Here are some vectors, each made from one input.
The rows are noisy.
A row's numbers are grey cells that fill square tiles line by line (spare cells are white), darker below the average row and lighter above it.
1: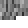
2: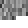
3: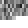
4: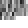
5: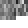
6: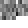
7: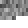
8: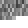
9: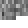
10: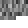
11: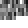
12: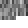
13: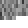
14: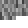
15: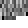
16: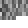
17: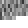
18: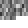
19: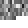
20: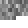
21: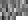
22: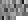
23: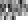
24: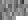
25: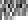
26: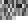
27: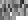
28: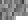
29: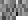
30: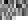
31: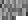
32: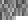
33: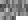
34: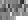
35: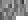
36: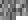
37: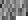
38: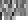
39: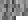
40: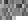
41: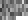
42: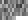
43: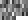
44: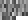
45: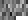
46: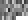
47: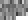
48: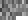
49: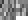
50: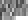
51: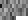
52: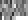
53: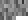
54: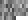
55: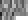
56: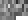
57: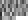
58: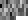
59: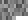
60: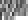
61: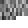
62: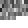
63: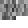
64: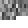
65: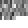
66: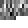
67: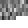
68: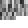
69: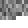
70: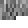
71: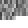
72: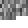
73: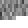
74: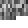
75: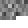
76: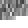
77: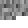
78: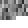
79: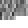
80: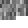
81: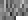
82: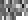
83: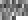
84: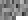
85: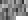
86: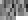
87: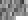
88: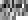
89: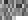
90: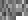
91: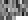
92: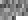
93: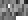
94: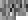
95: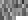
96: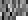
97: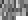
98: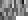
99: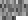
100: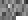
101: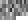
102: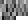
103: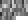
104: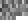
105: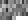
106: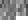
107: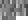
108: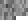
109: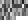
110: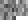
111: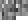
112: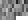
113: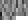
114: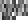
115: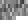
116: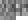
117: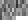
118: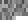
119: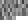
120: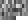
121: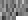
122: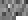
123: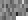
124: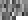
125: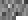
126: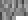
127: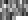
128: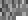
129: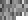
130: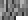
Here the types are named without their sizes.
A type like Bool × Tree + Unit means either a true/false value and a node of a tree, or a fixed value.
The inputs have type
Circle + Line.
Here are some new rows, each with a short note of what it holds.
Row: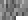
a point on a circle
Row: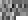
a point on a circle
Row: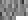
a point on a line
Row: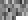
a point on a circle
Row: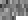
a point on a circle
